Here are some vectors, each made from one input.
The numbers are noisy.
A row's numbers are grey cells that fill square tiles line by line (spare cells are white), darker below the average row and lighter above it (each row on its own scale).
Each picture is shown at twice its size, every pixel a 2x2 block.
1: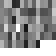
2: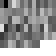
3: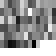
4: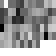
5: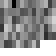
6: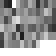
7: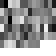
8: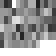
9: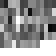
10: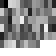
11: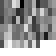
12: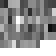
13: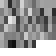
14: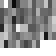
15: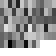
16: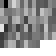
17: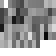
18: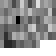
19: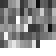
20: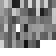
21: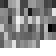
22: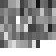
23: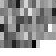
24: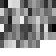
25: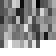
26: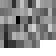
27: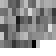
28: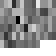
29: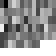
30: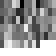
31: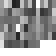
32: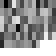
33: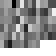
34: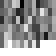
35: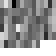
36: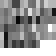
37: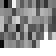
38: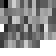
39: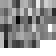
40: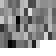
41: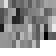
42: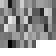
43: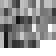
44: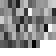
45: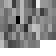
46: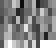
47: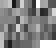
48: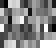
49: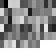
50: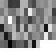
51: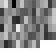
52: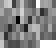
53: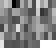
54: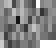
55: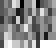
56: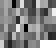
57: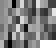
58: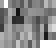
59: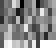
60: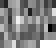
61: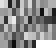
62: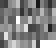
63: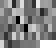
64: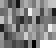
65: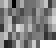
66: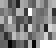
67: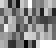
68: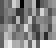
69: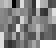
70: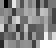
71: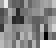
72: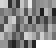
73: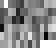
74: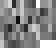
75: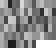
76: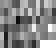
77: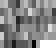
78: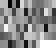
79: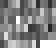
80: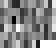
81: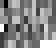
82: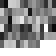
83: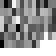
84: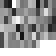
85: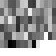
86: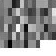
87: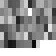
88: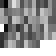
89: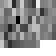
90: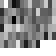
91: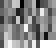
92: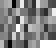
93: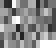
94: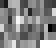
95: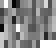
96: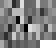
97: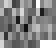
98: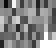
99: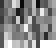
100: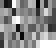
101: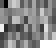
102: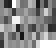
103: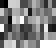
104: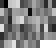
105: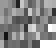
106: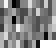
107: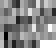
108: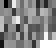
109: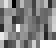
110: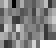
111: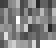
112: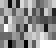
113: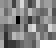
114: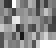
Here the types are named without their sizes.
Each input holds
a point on a line, together with either a point on a circle, or a fixed value.
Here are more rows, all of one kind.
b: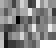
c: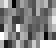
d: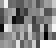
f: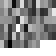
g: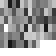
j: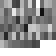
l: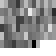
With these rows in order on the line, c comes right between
d and f.
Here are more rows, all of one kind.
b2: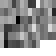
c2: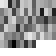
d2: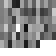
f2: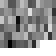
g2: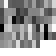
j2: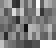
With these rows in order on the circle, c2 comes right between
b2 and j2.
